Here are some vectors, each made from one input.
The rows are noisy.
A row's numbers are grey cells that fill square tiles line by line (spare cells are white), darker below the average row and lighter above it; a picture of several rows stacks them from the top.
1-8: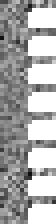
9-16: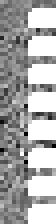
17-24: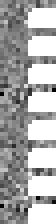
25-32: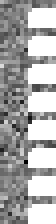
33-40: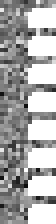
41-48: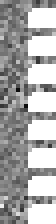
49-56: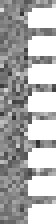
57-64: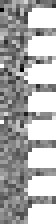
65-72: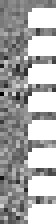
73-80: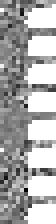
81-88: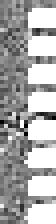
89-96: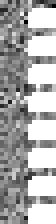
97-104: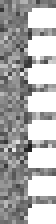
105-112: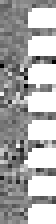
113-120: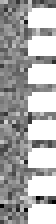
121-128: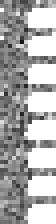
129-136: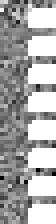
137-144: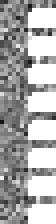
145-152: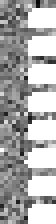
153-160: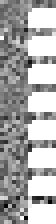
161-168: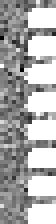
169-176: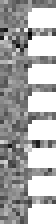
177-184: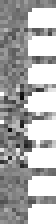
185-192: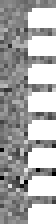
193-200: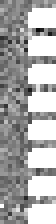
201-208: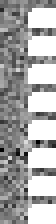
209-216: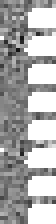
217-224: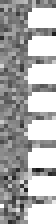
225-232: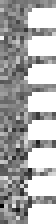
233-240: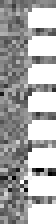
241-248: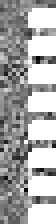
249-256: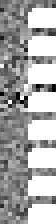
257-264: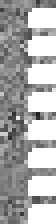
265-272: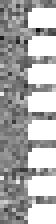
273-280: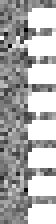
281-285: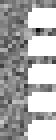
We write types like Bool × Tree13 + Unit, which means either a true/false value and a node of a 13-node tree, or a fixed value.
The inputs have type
(Circle8 × Label11 × Label11 + Unit) × Line7.
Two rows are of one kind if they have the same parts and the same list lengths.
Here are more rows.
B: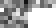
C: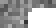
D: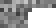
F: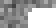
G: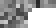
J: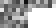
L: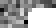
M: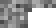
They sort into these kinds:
B, C, F, G, J, L
D, M

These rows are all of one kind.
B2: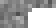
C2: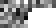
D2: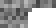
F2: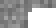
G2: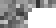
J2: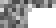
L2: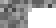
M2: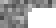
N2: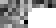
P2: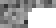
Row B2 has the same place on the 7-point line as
D2, G2, J2 and N2.
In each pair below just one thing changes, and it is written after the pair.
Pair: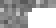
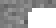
the place on the 8-point circle
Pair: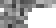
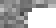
one of the two labels
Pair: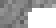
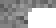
the place on the 8-point circle
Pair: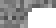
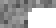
the place on the 8-point circle
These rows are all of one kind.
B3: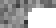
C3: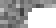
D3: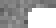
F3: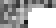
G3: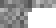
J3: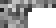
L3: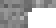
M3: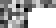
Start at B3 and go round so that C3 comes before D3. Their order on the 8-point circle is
B3, G3, J3, C3, D3, L3, M3, F3.
